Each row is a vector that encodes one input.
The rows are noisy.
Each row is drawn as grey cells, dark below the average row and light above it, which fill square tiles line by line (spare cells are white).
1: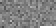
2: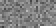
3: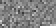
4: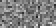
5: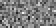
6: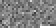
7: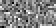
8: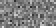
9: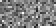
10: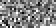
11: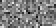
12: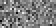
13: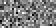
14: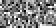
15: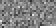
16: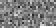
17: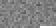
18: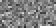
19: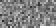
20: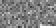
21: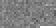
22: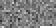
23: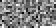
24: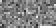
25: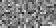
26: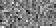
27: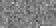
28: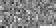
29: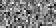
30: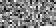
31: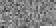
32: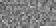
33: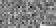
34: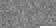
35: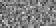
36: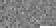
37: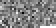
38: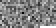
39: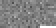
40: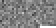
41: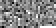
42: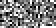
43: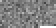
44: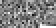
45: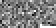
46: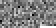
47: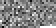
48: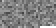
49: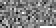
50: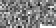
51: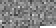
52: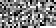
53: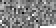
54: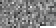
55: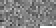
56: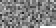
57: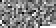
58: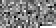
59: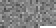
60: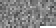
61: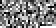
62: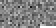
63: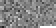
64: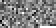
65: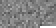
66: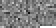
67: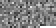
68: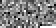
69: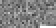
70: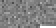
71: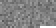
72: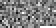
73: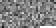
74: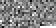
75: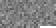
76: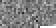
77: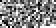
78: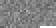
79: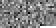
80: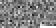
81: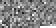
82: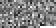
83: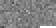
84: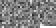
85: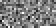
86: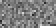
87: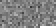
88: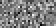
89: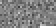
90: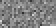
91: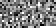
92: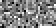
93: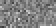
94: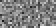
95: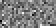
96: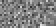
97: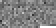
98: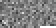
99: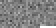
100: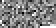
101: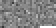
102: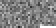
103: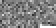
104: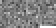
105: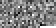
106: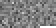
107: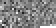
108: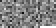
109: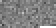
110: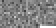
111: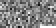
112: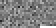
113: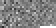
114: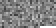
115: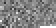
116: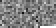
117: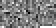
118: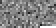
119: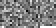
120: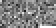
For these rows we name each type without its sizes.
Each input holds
a point on a line, together with either a label and a point on a line, or three true/false values.
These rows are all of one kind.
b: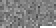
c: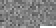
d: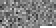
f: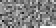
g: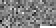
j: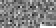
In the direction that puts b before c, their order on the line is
g, b, c, d, f, j.
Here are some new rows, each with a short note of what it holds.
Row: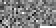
a point on a line and three true/false values
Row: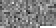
a label and a point on each of two lines
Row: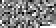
a point on a line and three true/false values
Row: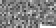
a label and a point on each of two lines
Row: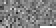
a point on a line and three true/false values
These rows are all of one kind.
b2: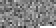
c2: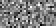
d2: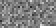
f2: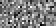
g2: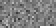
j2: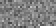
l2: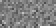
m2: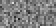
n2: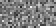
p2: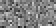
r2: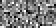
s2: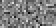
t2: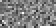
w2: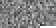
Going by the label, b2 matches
c2, g2, j2 and w2.
